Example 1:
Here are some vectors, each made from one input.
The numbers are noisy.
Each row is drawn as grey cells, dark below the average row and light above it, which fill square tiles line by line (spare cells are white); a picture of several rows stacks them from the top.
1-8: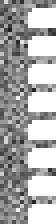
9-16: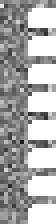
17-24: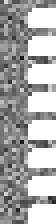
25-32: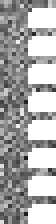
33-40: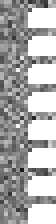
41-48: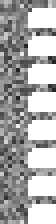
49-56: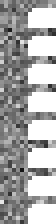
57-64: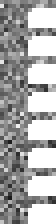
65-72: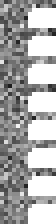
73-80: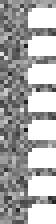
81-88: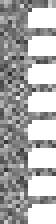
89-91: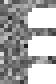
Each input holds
a point on an 18-point circle.
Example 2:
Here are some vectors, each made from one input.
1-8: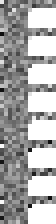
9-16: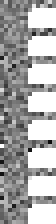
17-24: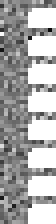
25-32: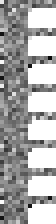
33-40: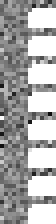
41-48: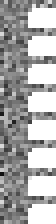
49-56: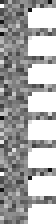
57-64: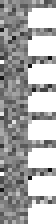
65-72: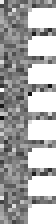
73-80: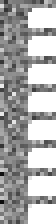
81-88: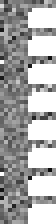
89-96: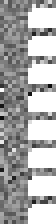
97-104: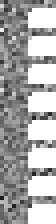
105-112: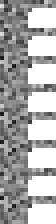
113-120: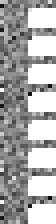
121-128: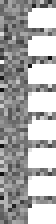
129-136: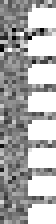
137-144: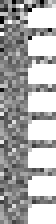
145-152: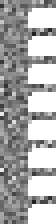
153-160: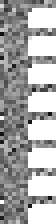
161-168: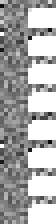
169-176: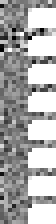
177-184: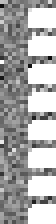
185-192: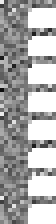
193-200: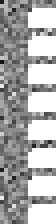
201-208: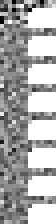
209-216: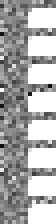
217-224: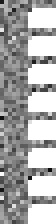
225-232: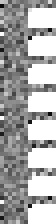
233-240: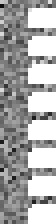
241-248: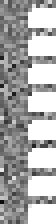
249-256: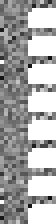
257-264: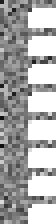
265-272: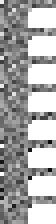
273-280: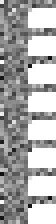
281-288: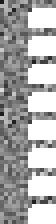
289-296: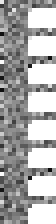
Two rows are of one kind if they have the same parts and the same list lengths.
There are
2 kinds of row.
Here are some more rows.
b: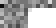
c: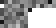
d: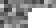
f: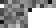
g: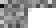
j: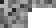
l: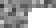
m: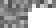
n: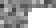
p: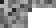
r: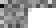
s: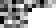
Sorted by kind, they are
b, c, d, f, g, j, l, m, n, p, r
s

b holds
three true/false values.
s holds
a fixed value.
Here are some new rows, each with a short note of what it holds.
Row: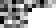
a fixed value
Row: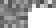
three true/false values
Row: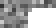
three true/false values
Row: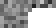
three true/false values
